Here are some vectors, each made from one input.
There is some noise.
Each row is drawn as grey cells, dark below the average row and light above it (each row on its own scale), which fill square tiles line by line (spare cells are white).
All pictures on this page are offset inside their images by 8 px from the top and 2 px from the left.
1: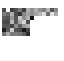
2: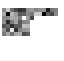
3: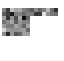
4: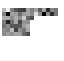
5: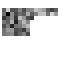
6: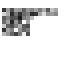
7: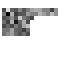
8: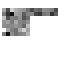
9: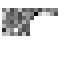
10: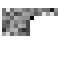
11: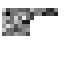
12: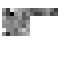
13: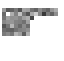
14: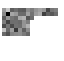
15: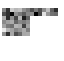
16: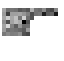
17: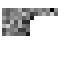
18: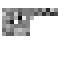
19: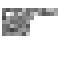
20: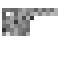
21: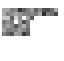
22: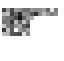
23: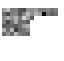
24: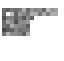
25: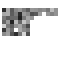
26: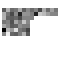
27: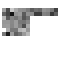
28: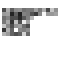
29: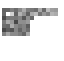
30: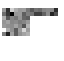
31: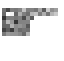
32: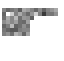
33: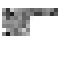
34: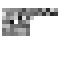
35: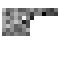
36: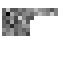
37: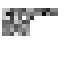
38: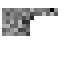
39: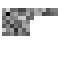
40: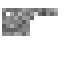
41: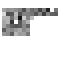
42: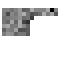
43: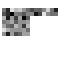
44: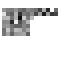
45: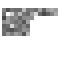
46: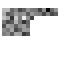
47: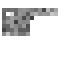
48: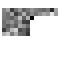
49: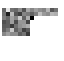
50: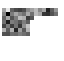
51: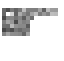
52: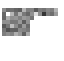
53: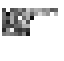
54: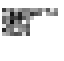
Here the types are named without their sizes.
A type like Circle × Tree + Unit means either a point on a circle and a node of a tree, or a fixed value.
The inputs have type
Bool × (Tree + Unit).
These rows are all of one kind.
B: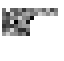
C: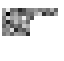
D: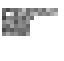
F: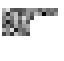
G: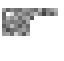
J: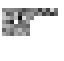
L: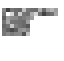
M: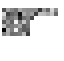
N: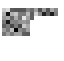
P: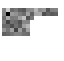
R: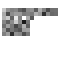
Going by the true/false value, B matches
D and M.
